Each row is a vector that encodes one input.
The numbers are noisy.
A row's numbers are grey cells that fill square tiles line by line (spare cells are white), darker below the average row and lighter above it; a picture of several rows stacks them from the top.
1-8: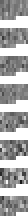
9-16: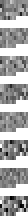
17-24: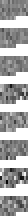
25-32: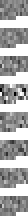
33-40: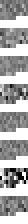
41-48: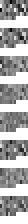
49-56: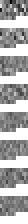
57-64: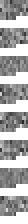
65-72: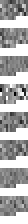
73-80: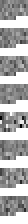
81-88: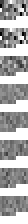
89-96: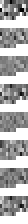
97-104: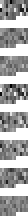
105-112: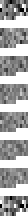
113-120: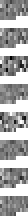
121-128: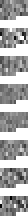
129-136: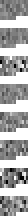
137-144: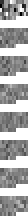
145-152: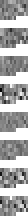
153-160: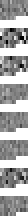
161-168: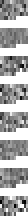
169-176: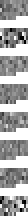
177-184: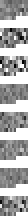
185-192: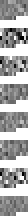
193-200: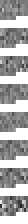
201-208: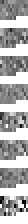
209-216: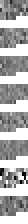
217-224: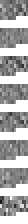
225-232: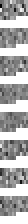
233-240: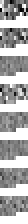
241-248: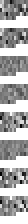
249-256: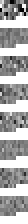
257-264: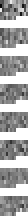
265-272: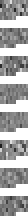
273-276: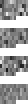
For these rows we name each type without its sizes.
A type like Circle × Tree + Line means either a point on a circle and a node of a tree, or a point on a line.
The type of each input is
Bool × Bool × Bool × Label.
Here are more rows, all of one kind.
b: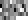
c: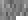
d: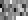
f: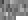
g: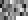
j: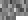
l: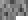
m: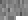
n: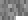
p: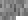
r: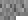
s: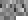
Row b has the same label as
c, p, r and s.
